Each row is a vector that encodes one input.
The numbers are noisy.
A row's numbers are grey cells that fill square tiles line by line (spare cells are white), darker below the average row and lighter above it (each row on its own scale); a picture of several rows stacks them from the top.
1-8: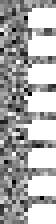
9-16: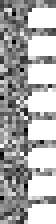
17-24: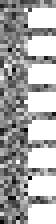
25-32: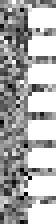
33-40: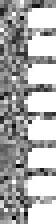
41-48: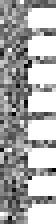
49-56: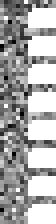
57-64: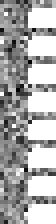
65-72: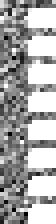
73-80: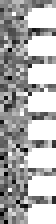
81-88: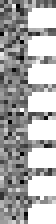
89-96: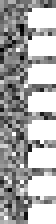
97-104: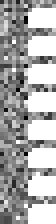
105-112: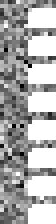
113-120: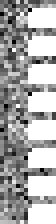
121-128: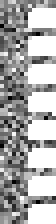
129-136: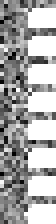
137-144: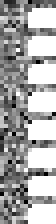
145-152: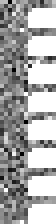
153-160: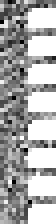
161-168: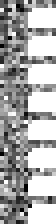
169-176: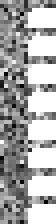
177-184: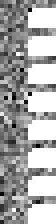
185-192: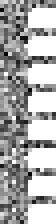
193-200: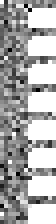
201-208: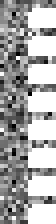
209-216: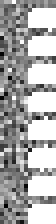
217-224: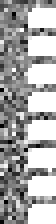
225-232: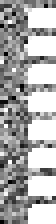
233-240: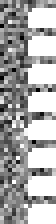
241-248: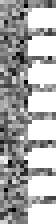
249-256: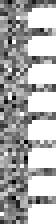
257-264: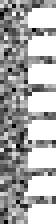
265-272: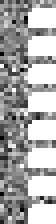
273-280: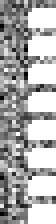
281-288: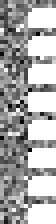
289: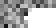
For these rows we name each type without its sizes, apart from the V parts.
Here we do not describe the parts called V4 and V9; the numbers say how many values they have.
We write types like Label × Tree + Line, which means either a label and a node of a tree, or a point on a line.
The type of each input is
(Bool × V4 + V9) × Tree + Line.
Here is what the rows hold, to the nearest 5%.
About 20% of them hold a point on a line. The rest hold a node of a tree, together with either a true/false value and a value of V4, or a value of V9.
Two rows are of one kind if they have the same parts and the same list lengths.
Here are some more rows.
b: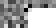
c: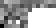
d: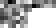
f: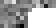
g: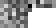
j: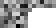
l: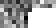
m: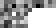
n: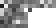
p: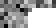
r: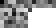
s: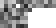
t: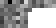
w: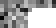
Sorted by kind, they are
b, d, m, t
c, f, j, n, r, s
g, l, p, w

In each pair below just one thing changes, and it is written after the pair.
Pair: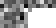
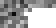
the true/false value
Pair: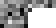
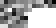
the node of the tree
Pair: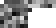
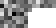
the true/false value
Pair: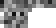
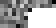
the value of V4
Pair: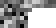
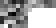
the value of V4
